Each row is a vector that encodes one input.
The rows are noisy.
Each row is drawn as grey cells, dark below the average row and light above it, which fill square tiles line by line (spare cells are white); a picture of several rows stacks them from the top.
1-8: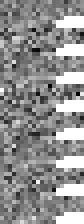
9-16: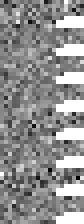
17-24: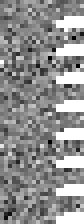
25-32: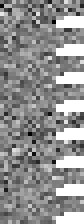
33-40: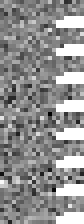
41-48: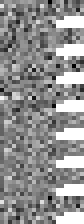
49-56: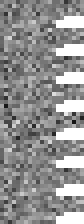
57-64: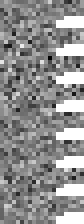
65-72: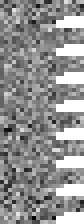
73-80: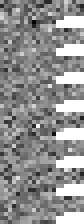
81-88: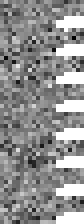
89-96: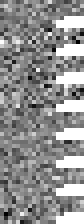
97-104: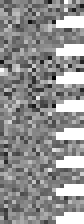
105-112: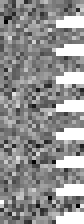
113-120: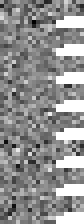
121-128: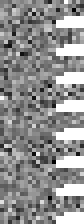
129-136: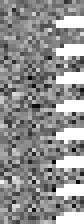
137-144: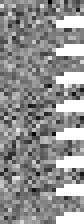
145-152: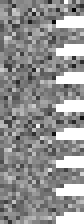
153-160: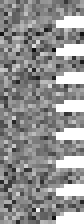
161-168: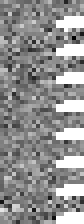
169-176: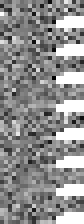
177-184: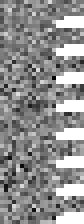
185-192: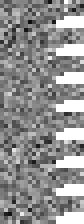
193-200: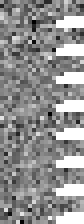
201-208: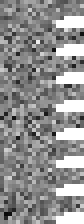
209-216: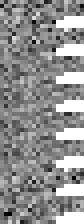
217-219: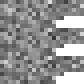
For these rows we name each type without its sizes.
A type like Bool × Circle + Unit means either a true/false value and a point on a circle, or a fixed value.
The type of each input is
Bool × List(Line) + Tree × Tree.
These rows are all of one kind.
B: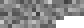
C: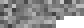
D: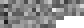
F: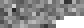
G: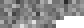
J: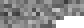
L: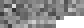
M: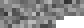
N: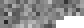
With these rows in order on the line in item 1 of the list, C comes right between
F and L.
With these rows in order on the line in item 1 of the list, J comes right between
D and N.
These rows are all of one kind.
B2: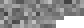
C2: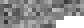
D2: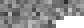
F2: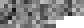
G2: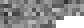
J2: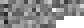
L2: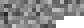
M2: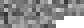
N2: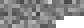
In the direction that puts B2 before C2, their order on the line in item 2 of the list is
B2, C2, J2, G2, D2, N2, L2, F2, M2.
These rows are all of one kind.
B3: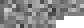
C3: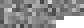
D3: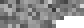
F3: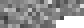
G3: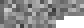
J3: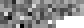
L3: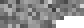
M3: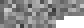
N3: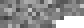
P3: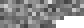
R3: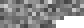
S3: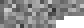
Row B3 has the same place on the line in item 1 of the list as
G3, J3, M3 and S3.
